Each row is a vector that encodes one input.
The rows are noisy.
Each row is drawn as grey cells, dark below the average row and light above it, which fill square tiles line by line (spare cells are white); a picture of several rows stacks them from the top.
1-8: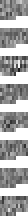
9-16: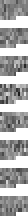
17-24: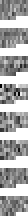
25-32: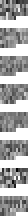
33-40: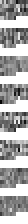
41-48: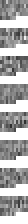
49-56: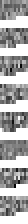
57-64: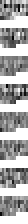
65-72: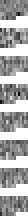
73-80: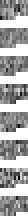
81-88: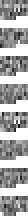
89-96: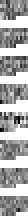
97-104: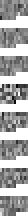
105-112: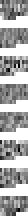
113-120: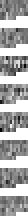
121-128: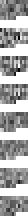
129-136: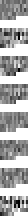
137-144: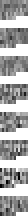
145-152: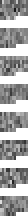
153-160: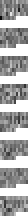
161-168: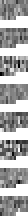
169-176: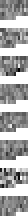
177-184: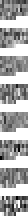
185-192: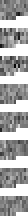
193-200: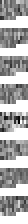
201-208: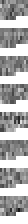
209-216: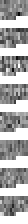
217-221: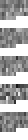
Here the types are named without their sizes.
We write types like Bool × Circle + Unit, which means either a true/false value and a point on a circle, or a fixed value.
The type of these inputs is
Bool × Circle × (Line × Line + Unit).
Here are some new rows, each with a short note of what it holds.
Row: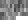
a point on a circle and a true/false value
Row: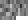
a point on a circle and a true/false value
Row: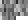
a point on a circle, a point on each of two lines and a true/false value
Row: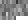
a point on a circle and a true/false value
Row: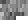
a point on a circle and a true/false value
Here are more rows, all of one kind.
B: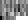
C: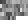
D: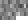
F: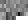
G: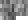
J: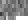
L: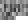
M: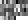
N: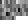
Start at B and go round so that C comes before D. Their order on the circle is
B, N, F, C, G, L, M, J, D.
